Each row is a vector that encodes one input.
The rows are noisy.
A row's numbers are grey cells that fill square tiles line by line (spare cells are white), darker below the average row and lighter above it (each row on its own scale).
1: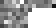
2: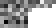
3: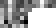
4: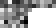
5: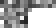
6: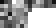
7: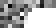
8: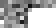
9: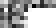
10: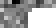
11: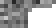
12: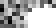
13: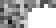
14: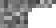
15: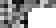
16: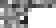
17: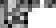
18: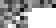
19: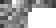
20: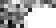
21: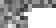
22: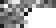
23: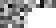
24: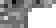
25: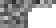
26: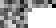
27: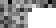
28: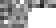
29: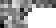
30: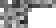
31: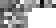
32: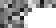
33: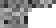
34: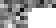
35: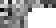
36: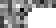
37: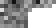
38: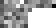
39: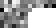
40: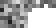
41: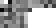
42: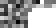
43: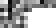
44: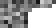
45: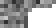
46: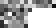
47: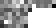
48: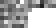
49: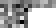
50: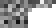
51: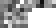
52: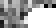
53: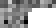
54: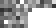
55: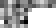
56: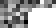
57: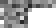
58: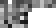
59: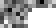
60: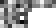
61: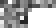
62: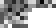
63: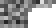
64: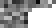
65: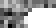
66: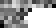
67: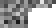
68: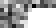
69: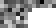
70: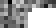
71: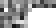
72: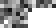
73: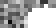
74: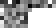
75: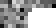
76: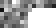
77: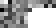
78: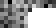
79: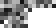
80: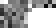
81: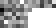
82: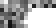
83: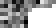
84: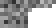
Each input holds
either a point on a 7-point line, or a node of an 11-node tree.
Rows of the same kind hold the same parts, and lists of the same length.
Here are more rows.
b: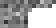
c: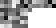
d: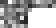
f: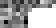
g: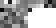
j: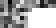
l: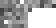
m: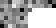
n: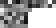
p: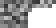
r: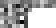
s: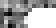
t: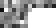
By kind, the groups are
b, d, f, n, p, r
c, g, j, l, m, s, t

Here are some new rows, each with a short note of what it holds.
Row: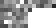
a node of an 11-node tree
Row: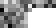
a node of an 11-node tree
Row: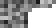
a point on a 7-point line
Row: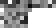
a point on a 7-point line
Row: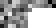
a node of an 11-node tree
